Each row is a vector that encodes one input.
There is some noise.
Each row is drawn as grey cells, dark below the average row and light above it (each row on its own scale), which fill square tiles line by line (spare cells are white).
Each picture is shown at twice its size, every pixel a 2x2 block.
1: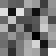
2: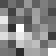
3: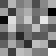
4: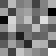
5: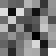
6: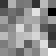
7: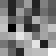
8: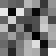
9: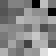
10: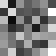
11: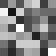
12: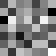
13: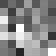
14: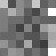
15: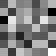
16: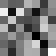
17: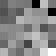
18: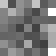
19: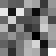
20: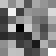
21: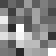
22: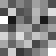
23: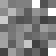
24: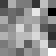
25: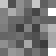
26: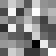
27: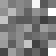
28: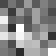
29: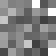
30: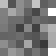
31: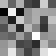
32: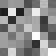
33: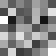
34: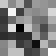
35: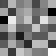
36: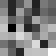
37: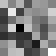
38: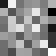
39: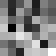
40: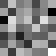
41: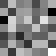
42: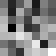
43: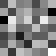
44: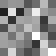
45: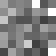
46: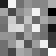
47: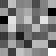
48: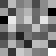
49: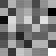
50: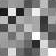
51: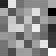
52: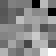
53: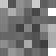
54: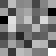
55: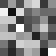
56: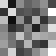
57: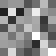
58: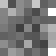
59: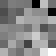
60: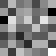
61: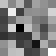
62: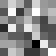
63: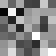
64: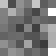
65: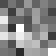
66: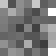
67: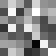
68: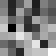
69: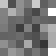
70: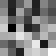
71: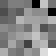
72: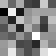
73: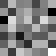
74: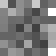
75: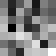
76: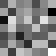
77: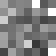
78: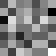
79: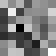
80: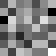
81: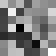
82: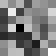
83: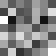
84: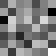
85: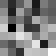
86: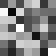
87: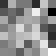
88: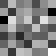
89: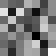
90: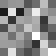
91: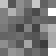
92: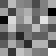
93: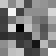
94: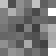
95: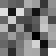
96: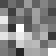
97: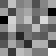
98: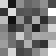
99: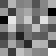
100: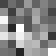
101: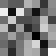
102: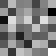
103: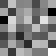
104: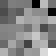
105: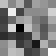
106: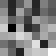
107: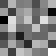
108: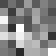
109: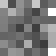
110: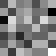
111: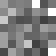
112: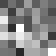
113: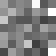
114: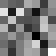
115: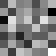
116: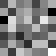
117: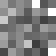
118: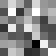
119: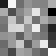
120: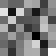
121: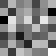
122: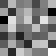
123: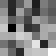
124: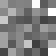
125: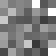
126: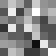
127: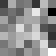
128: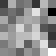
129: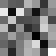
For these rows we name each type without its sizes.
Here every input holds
four true/false values.
